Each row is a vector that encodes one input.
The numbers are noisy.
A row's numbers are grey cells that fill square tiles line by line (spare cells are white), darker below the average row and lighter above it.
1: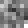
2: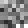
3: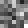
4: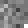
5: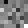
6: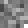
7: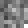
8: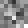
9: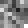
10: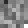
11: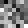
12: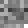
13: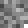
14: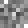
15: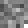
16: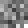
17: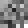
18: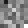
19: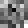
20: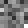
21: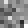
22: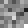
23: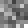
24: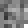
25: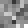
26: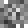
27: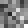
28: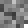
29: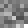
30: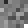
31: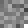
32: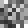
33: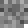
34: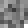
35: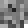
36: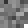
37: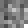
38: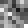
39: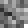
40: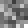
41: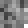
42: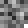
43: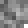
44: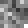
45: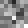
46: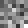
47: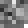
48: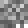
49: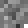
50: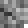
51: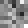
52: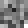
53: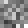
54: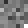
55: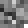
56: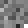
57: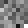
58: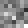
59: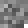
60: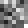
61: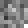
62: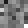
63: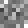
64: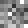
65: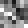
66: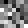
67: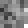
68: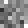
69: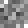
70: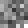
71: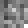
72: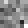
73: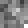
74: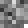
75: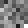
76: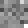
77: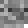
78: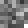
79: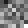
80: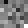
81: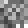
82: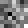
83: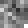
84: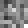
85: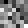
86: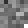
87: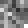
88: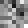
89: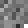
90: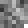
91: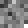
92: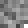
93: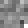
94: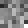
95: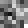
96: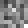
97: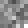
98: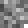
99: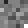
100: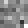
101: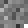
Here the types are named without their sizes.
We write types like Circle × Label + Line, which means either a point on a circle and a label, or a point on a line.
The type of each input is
(Circle + Unit) × Line.
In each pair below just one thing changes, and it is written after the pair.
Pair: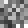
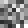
the place on the circle
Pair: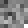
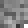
the place on the line
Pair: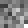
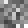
the place on the line
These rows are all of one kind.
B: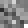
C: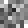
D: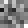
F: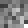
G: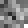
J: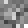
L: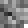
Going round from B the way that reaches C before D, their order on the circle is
B, G, C, L, F, J, D.
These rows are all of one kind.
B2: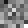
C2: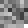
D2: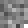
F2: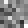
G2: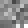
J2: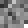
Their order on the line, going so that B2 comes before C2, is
J2, B2, D2, F2, C2, G2.
